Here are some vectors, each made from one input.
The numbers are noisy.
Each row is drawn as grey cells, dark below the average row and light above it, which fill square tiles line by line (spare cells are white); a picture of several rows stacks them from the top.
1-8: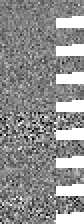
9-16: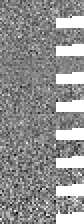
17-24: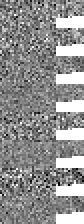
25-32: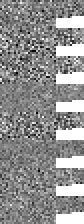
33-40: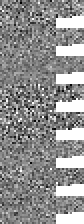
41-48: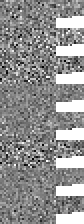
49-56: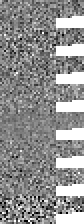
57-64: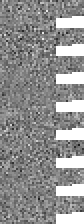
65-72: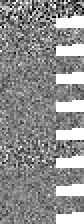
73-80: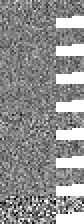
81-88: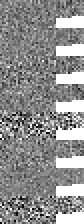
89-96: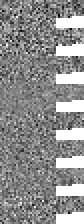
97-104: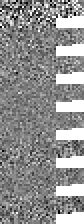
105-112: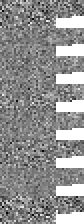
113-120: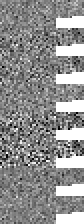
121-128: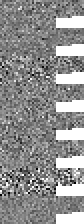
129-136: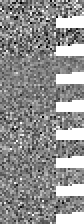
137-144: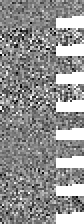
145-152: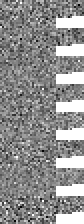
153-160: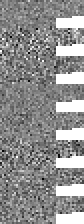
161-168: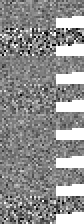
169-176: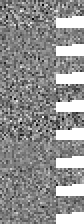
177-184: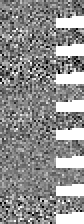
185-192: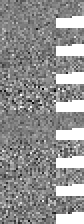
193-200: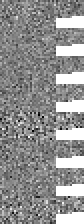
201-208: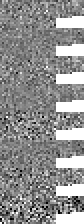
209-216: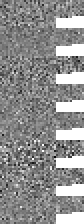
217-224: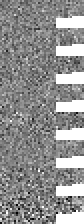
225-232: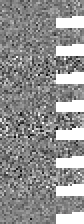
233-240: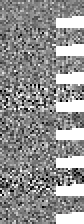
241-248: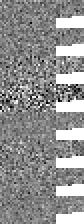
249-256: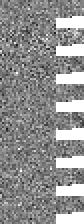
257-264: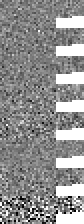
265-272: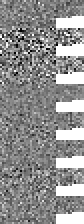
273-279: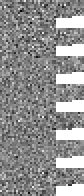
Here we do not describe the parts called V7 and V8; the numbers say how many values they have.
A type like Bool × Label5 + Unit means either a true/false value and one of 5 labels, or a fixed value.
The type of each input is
(Circle6 + V7) × (Line12 + V8).
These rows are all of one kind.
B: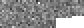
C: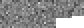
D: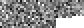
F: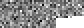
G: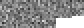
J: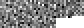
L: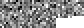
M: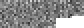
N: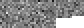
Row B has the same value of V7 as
J and N.
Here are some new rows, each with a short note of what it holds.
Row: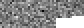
a point on a 12-point line and a value of V7
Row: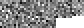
a point on a 12-point line and a value of V7
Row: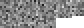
a point on a 6-point circle and a value of V8
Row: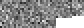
a point on a 12-point line and a value of V7
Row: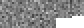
a point on a 12-point line and a value of V7
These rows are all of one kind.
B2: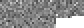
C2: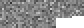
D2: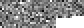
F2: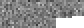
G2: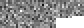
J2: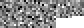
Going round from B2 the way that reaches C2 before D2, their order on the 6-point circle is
B2, J2, F2, C2, G2, D2.
